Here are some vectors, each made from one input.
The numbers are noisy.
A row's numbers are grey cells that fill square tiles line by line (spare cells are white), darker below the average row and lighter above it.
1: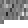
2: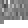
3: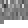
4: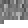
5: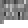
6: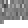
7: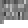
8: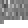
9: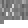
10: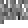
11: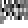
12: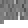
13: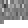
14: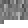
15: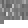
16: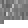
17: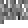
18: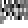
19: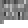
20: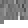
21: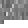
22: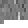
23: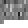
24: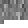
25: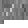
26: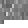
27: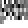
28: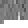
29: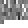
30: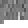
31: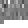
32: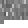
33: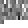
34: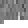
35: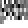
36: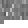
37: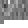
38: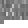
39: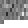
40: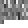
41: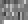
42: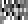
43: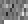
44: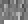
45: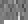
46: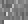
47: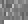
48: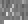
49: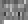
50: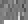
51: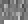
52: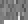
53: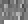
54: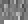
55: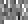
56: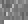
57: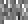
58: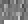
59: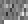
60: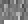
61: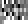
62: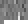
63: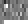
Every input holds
a list of up to two points on a 4-point line.
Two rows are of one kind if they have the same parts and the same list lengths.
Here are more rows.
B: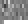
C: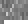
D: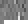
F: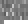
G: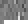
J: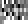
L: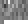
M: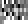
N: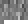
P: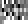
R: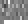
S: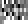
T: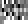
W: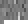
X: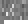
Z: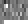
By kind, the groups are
B, C, F, L, R, X
D, G, N, W, Z
J, M, P, S, T

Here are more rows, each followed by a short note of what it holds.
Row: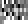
the empty list
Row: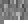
a list of one item
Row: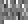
a list of two items
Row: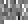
a list of two items
